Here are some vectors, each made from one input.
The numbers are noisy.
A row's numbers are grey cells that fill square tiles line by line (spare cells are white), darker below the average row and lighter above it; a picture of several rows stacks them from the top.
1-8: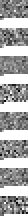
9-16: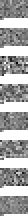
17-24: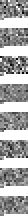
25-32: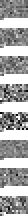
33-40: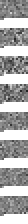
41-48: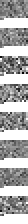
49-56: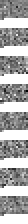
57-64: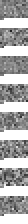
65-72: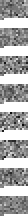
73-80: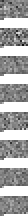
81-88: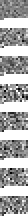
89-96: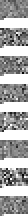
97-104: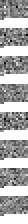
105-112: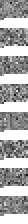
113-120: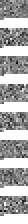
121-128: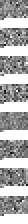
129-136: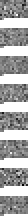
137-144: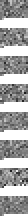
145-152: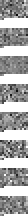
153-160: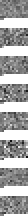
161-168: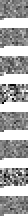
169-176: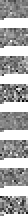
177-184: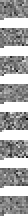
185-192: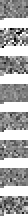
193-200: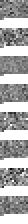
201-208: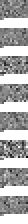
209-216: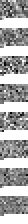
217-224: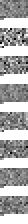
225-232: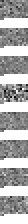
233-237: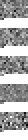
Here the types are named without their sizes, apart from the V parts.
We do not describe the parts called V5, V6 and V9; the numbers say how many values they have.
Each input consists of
either a point on a line, or a node of a tree, a value of V5 and a value of V6, or a true/false value and a value of V9.
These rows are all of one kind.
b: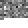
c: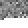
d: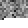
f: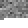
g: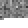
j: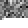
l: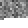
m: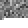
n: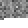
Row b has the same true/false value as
c and f.
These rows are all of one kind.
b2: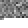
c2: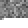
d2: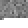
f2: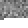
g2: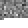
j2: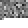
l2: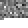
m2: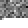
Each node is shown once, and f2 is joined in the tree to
c2 and g2.
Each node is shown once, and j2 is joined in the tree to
d2.
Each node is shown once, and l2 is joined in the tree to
b2.
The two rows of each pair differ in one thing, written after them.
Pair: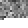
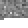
the value of V5
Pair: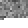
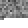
the node of the tree
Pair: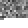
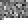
the value of V6
